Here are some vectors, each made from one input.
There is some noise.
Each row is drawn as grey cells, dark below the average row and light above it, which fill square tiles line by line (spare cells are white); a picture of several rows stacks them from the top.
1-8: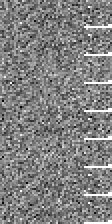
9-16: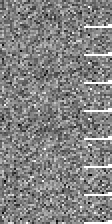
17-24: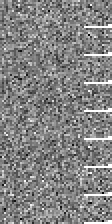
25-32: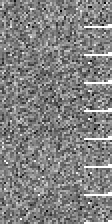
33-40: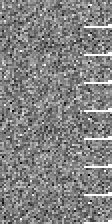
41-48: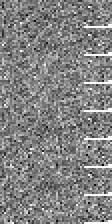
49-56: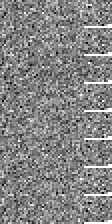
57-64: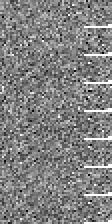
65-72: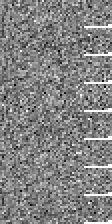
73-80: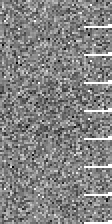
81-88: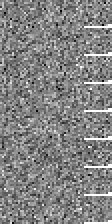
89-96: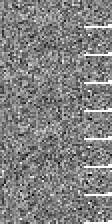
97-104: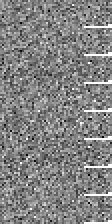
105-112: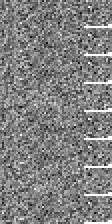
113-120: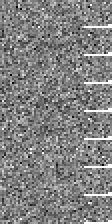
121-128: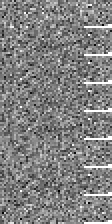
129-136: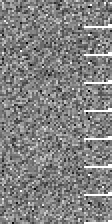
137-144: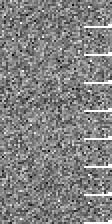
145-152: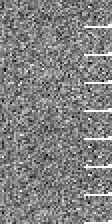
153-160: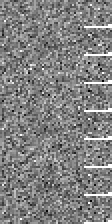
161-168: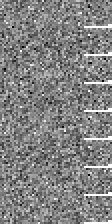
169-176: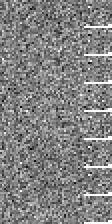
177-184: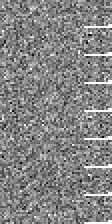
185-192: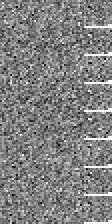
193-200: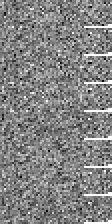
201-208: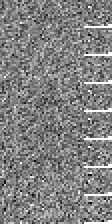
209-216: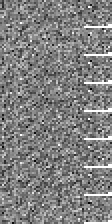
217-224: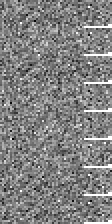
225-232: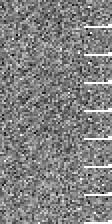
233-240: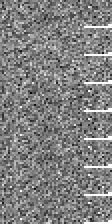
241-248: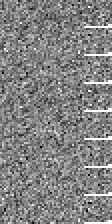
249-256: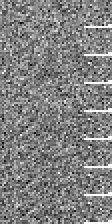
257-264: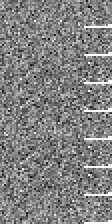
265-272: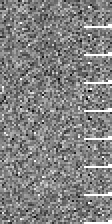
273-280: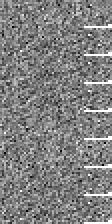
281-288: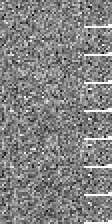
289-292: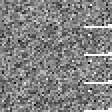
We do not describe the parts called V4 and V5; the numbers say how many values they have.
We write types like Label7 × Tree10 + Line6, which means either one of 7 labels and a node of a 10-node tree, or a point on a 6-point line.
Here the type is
Bool × Circle6 × (Tree8 + V4) + Label6 × List2(V5).
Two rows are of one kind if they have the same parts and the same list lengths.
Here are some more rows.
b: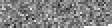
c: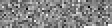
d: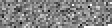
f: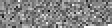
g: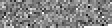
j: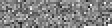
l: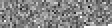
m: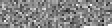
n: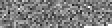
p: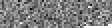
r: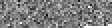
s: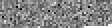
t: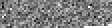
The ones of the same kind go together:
b, d, j, m
c, f, l, s
g
n
p, r, t

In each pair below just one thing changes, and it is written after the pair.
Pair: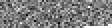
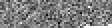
the place on the 6-point circle
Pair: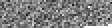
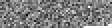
the true/false value
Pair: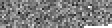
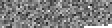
the value of V4
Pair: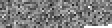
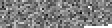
the value of V4
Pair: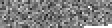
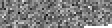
the true/false value
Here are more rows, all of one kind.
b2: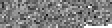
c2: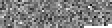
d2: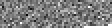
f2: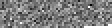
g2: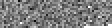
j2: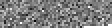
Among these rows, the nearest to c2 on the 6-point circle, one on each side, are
b2 and f2.
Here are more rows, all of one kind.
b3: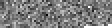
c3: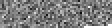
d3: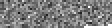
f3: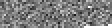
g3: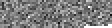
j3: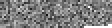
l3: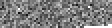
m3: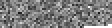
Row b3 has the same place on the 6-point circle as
c3 and d3.
